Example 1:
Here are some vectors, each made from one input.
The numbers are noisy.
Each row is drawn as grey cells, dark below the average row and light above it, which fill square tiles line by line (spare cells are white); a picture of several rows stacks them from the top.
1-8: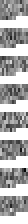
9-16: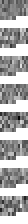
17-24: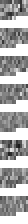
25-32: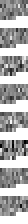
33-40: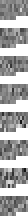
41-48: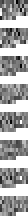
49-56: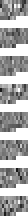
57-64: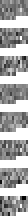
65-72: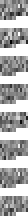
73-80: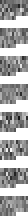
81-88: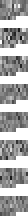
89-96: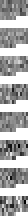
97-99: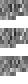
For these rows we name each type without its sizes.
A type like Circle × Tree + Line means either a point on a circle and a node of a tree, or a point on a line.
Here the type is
(Label + Tree) × Line.
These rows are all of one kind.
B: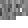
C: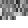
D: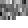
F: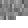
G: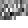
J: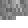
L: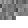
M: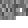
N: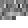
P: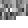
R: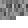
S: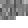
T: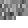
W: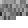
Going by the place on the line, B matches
D, J, N and W.
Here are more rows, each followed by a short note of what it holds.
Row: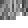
a point on a line and a node of a tree
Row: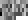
a label and a point on a line
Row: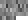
a label and a point on a line
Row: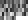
a label and a point on a line
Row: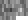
a point on a line and a node of a tree
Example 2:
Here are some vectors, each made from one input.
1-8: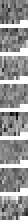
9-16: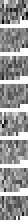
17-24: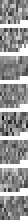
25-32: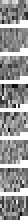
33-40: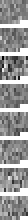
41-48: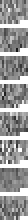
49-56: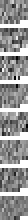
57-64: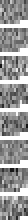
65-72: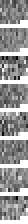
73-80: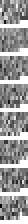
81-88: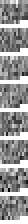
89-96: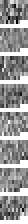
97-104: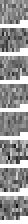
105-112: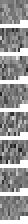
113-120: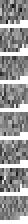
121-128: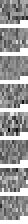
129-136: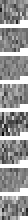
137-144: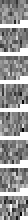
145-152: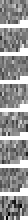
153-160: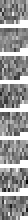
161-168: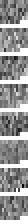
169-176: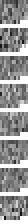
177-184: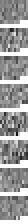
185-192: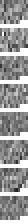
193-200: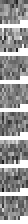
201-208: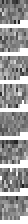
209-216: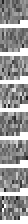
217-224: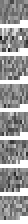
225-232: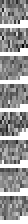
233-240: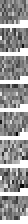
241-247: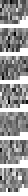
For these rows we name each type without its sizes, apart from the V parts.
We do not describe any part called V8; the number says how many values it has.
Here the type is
Bool × Line + V8.
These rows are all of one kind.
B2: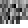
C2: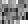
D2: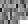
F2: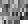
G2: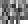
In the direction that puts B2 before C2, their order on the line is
G2, D2, F2, B2, C2.
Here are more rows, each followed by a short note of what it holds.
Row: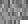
a value of V8
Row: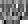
a value of V8
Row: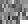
a value of V8
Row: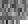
a point on a line and a true/false value
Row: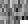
a point on a line and a true/false value
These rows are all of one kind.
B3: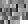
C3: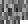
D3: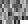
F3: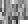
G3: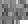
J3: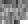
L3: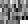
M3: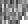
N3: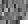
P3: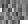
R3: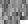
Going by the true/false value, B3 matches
G3 and M3.
